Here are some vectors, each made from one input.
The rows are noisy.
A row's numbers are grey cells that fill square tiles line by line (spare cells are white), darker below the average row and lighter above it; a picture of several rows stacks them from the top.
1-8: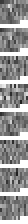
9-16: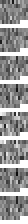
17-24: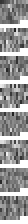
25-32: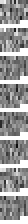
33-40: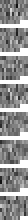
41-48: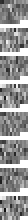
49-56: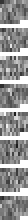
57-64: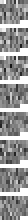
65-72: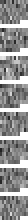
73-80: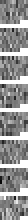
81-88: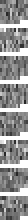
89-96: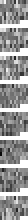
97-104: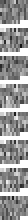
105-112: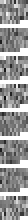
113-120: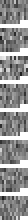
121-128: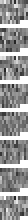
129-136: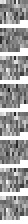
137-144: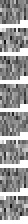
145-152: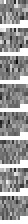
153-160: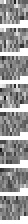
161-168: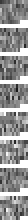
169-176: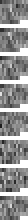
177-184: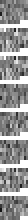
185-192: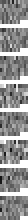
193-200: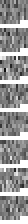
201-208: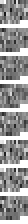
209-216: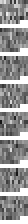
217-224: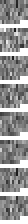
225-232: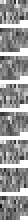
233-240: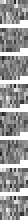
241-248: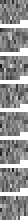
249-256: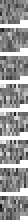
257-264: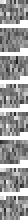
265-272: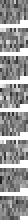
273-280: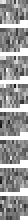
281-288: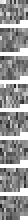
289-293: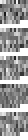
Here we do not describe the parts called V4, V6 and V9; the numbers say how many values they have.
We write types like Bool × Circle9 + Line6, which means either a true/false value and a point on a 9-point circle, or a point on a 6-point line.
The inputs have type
Bool × V4 × V6 × V9 + Circle11 × Line8.
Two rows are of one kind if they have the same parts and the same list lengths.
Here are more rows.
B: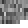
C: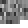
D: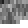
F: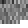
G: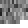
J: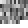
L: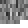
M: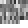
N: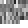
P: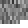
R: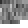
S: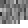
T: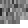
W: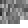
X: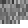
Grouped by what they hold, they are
B, C, D, F, G, L, P, R, S, T, W, X
J, M, N

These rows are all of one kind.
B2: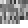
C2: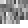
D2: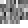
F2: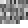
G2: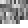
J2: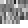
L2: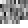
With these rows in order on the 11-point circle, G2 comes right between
C2 and L2.
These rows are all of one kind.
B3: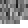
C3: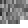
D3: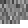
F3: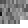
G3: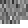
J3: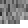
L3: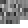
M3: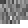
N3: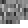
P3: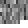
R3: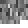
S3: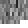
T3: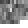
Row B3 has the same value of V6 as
R3 and S3.
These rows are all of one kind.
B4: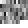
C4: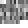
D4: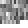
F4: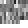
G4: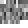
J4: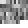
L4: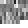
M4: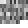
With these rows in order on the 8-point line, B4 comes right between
C4 and F4.
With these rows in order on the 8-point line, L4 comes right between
F4 and G4.
